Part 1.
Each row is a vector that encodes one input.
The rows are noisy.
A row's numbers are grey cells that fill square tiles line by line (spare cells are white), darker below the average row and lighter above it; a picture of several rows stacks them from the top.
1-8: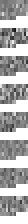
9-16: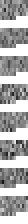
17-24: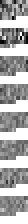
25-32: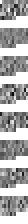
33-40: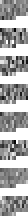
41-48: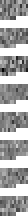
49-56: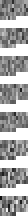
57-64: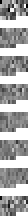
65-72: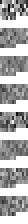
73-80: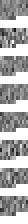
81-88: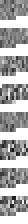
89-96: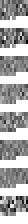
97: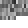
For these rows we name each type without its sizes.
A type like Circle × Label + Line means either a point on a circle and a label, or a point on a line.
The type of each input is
Bool × Bool × Bool × Bool × Bool × Label.
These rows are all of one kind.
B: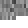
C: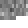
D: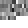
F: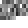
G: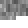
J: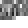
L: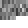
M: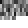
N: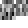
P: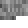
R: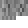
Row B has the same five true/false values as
G, M and R.
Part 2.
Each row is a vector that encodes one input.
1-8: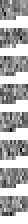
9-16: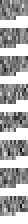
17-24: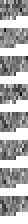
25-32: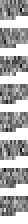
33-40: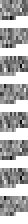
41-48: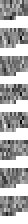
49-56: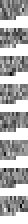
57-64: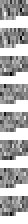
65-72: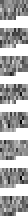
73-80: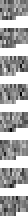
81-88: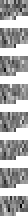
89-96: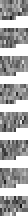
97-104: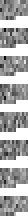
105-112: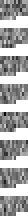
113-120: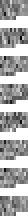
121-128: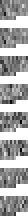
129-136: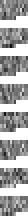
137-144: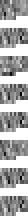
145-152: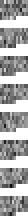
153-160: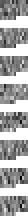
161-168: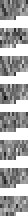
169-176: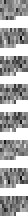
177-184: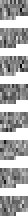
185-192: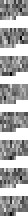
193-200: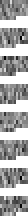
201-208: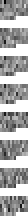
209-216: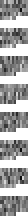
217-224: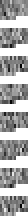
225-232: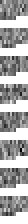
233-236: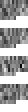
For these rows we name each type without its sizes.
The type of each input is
Bool × (Tree + Unit).
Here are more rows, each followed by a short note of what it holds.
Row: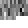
a true/false value
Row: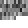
a true/false value
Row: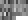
a node of a tree and a true/false value
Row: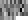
a true/false value
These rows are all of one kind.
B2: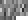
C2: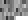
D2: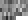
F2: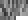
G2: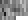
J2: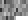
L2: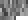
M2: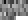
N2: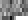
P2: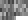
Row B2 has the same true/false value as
F2, G2 and L2.
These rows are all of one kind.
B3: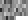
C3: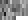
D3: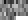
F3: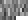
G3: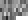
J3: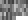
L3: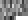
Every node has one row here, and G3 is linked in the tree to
B3, F3 and J3.
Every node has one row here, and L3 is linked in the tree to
F3.
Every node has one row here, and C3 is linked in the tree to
B3.
